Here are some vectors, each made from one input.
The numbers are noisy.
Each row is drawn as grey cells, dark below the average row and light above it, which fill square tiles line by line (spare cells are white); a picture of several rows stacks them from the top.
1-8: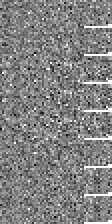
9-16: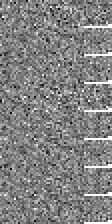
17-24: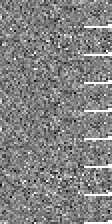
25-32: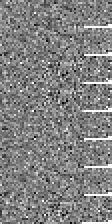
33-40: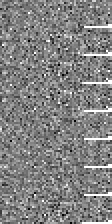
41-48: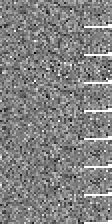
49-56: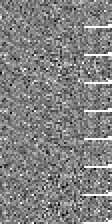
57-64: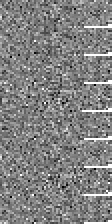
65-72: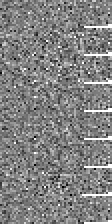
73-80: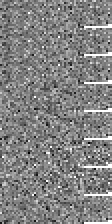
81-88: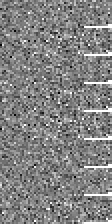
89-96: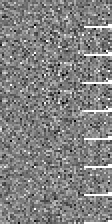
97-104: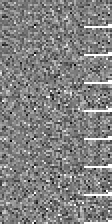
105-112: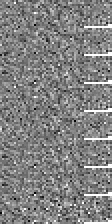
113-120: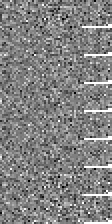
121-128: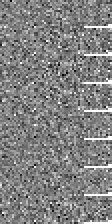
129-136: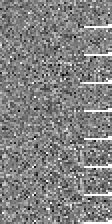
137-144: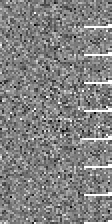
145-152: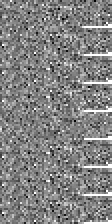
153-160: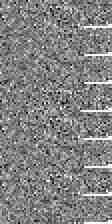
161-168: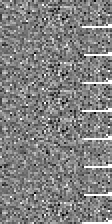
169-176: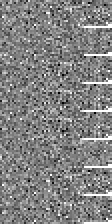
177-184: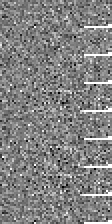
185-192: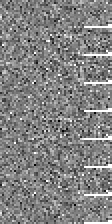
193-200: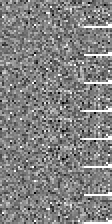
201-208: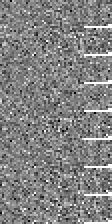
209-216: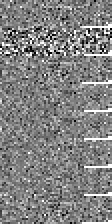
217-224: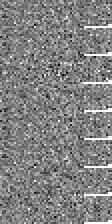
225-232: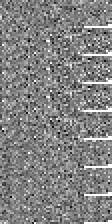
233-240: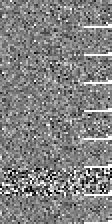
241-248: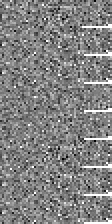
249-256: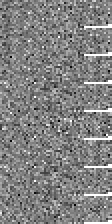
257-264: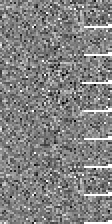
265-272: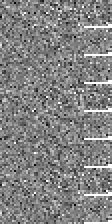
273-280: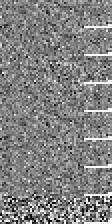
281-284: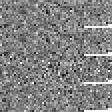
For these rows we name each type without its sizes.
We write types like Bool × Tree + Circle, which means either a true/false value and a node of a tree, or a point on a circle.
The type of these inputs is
Bool × Bool × Bool + Tree + Unit.
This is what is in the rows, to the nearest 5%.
A few of them hold a fixed value. About 40% of them hold a node of a tree. The rest hold three true/false values.
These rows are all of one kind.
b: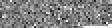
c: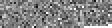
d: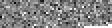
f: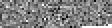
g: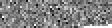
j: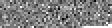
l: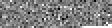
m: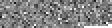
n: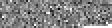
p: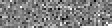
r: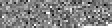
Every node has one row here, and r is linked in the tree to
n.
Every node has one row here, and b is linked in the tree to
l, m and n.
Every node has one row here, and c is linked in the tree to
m.
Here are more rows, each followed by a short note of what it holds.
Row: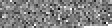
a node of a tree
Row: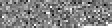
a node of a tree
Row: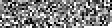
a fixed value
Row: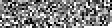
a fixed value
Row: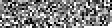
a fixed value
